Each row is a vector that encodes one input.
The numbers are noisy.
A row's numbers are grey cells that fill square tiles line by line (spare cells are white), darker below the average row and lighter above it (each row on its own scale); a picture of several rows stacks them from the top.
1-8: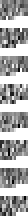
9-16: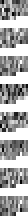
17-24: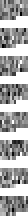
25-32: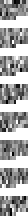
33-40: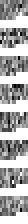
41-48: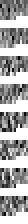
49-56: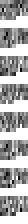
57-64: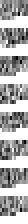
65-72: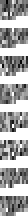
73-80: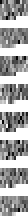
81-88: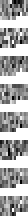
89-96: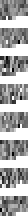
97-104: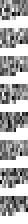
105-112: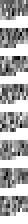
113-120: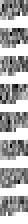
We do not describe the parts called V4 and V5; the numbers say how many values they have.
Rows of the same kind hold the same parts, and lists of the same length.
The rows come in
3 kinds.
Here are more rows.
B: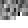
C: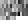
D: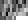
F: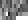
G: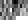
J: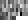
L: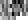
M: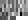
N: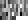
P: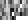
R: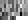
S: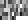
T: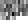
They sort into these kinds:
B, D, G, L
C, F, T
J, M, N, P, R, S

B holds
a value of V4 and a value of V5.
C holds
three true/false values, a value of V4 and a value of V5.
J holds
one of 6 labels.
